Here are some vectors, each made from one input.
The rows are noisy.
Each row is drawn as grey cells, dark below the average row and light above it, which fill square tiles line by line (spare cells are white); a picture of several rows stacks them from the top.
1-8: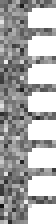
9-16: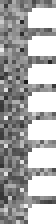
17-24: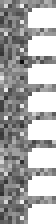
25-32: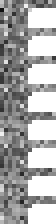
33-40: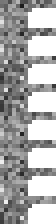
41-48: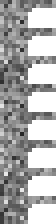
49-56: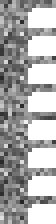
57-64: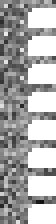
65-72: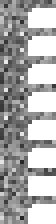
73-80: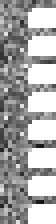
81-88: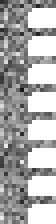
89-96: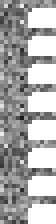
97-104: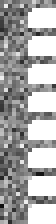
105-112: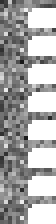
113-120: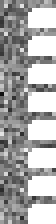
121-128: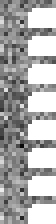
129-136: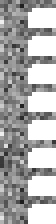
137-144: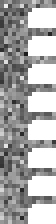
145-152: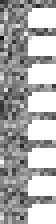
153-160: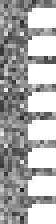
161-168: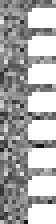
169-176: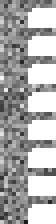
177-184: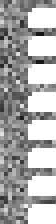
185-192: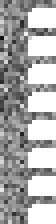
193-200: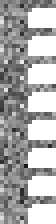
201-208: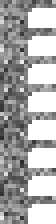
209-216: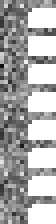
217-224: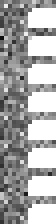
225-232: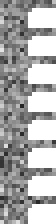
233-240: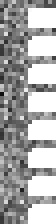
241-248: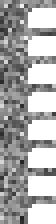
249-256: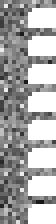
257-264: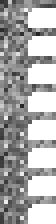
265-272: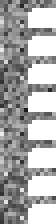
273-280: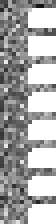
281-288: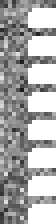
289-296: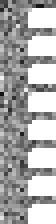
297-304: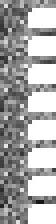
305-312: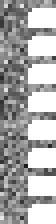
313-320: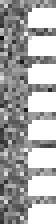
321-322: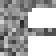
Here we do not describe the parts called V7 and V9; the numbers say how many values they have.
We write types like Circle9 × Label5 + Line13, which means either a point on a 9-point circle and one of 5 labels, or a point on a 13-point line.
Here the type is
Line8 × V9 + Line10 + V7.
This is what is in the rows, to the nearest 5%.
About 40% of them hold a point on an 8-point line and a value of V9. About 35% of them hold a point on a 10-point line. The rest hold a value of V7.
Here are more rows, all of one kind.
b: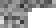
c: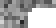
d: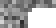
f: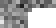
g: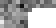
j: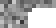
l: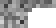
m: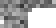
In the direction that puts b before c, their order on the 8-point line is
g, f, m, b, l, c, d, j.
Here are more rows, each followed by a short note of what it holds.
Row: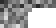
a value of V7
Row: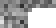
a point on an 8-point line and a value of V9
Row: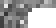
a point on a 10-point line
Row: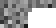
a value of V7
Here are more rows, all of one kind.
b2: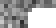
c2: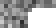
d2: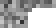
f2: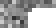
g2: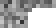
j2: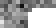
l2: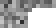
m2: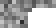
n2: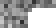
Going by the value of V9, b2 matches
c2 and n2.
